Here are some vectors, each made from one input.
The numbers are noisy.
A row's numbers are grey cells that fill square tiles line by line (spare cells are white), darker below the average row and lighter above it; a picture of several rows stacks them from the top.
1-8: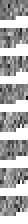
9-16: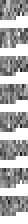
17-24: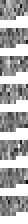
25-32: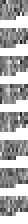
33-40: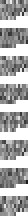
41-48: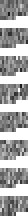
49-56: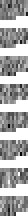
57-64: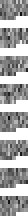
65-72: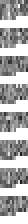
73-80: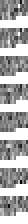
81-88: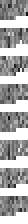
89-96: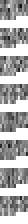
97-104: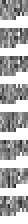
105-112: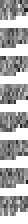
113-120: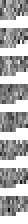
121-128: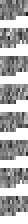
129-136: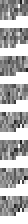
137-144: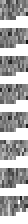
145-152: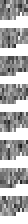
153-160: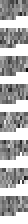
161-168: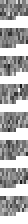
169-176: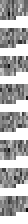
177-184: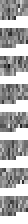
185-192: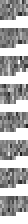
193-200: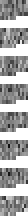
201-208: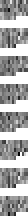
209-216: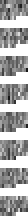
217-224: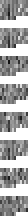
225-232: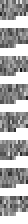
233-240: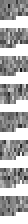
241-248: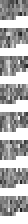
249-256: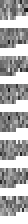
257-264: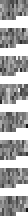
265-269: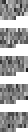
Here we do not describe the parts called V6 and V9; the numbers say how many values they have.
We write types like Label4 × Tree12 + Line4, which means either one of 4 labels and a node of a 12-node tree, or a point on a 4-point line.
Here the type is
Bool × Line5 × (Tree11 + Unit) + V6 × V9.
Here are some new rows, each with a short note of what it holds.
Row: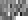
a point on a 5-point line and a true/false value
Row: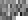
a point on a 5-point line and a true/false value
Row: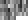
a value of V6 and a value of V9
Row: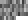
a point on a 5-point line, a node of an 11-node tree and a true/false value
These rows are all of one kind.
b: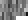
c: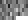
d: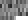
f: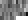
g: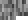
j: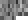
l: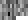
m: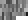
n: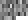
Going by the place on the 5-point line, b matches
f and j.
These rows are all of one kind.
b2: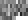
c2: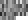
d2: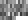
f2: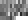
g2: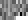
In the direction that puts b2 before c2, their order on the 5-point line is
b2, g2, f2, d2, c2.
